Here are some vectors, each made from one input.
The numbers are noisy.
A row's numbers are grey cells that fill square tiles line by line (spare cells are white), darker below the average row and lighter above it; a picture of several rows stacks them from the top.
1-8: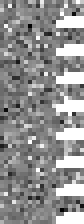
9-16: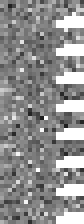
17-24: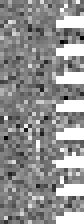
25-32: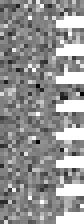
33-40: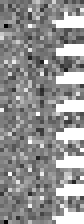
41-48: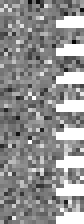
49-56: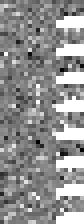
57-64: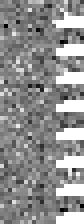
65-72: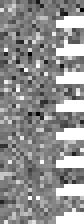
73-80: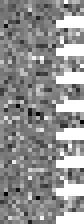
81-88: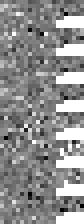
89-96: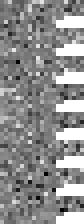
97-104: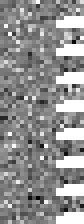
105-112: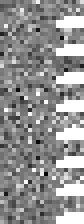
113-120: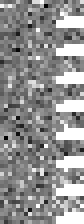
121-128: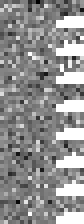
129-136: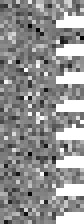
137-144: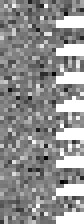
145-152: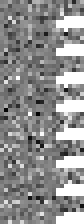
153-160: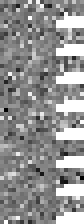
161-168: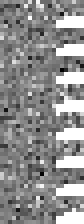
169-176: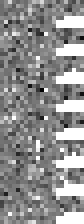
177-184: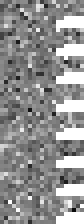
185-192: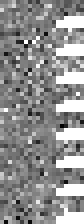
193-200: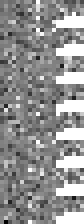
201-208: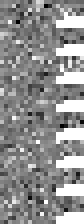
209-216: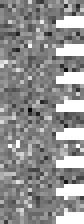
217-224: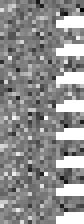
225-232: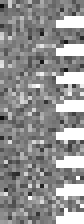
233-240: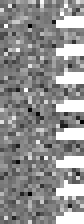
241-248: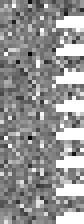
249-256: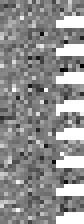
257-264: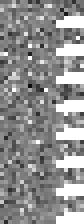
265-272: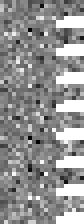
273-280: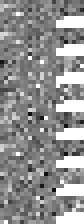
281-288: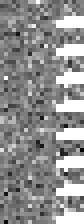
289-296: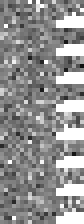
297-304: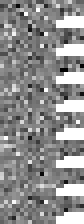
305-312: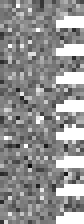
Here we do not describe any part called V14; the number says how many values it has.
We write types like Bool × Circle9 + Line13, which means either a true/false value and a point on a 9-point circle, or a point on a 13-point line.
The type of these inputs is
Label7 + Label9 × V14.
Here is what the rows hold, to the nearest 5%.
About 30% of them hold one of 7 labels. The rest hold one of 9 labels and a value of V14.
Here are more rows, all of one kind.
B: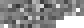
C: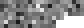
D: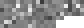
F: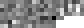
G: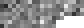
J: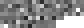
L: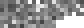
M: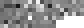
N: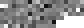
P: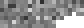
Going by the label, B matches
F, J and N.
